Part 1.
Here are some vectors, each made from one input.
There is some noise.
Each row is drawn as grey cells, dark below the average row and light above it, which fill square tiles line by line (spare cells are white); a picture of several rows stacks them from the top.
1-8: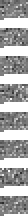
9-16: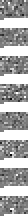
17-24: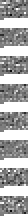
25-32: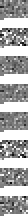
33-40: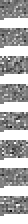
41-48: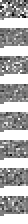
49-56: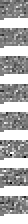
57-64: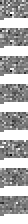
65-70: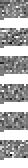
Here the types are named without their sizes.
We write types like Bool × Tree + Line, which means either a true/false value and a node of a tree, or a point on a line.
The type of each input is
Circle + Unit.
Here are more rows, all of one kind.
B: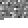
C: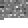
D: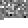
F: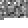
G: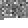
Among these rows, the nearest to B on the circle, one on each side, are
C and D.
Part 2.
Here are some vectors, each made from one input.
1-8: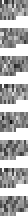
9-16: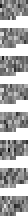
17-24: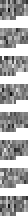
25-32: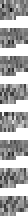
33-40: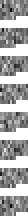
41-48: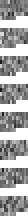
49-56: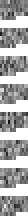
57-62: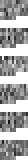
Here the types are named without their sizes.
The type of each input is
Line.
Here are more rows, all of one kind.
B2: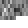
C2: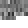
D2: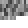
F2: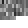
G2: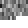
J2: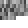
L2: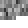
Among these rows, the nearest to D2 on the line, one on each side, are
J2 and L2.
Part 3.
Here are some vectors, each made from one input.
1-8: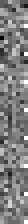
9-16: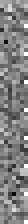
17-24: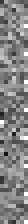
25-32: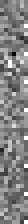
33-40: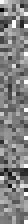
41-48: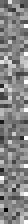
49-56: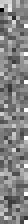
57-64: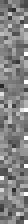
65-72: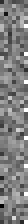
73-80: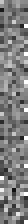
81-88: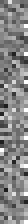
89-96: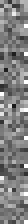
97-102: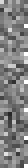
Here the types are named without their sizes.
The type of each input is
Line.
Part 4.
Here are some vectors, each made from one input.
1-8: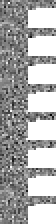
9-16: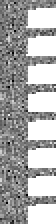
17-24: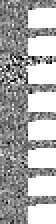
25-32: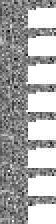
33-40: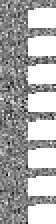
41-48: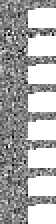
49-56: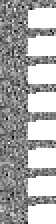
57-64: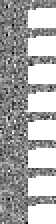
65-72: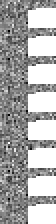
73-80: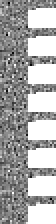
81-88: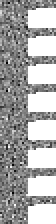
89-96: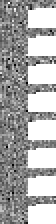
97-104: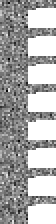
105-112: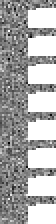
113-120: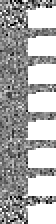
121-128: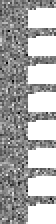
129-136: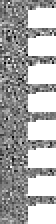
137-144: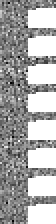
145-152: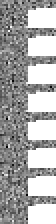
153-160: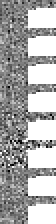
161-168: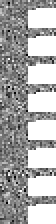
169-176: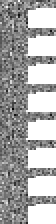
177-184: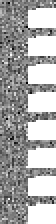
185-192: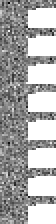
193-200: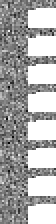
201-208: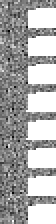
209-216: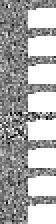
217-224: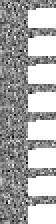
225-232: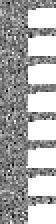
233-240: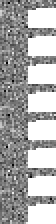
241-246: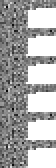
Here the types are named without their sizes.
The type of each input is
Circle + Unit.
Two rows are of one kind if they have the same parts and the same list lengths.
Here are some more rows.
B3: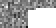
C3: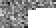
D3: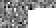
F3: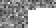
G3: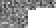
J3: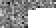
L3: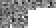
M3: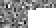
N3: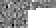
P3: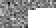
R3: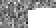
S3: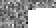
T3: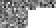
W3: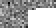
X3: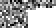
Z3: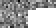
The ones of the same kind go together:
B3, C3, D3, F3, G3, J3, L3, M3, N3, P3, R3, S3, T3, W3, Z3
X3

